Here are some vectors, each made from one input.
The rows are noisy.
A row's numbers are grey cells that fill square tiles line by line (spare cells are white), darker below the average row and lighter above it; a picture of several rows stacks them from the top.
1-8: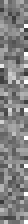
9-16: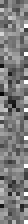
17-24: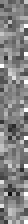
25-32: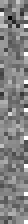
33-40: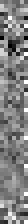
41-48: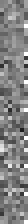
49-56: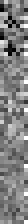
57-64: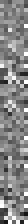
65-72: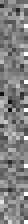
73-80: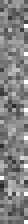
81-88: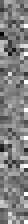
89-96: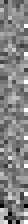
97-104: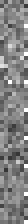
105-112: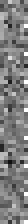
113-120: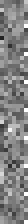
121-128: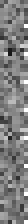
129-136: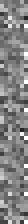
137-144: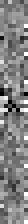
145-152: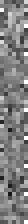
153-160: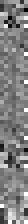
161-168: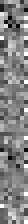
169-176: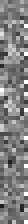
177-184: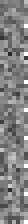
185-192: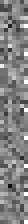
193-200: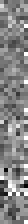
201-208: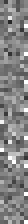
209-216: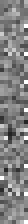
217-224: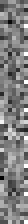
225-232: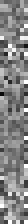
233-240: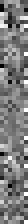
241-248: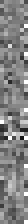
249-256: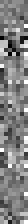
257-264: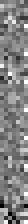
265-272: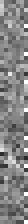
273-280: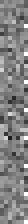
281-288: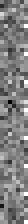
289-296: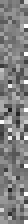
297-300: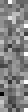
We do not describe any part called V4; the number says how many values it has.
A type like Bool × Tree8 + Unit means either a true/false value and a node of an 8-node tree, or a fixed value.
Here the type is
Line6 × (Line6 + V4) × V4 + Line12.
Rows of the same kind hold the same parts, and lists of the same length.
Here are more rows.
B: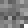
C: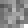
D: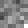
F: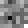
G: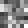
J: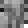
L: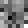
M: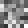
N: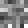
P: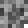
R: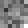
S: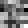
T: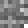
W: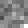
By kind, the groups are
B, F, G, J, L, M, N, P, T
C, D, R, W
S

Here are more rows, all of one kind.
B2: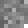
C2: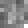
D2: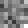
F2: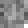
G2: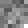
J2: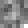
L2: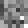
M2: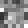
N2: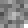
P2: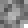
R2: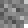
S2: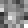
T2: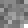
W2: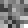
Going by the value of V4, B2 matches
D2, L2, R2 and T2.
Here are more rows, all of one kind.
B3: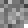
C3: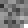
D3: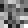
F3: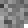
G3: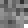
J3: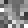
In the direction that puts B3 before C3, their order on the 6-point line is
J3, B3, G3, F3, C3, D3.
